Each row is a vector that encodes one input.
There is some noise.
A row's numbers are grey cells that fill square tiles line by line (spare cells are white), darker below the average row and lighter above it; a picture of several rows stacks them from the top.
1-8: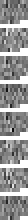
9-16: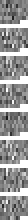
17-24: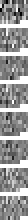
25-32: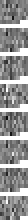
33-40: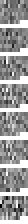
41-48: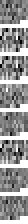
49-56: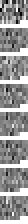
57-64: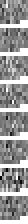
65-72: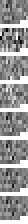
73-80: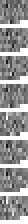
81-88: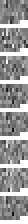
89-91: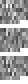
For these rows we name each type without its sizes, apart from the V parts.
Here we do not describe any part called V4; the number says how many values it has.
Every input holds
a list of items, each a true/false value and a value of V4.
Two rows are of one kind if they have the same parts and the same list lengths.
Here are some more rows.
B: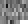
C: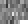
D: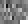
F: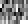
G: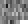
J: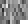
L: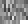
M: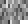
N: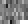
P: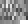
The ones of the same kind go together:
B, C, D, G, N
F
J, L, M, P

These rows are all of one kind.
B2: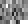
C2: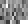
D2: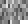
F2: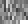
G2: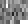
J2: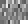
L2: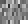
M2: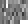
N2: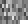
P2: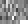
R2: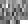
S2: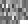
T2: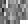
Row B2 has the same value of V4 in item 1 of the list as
F2, G2 and M2.
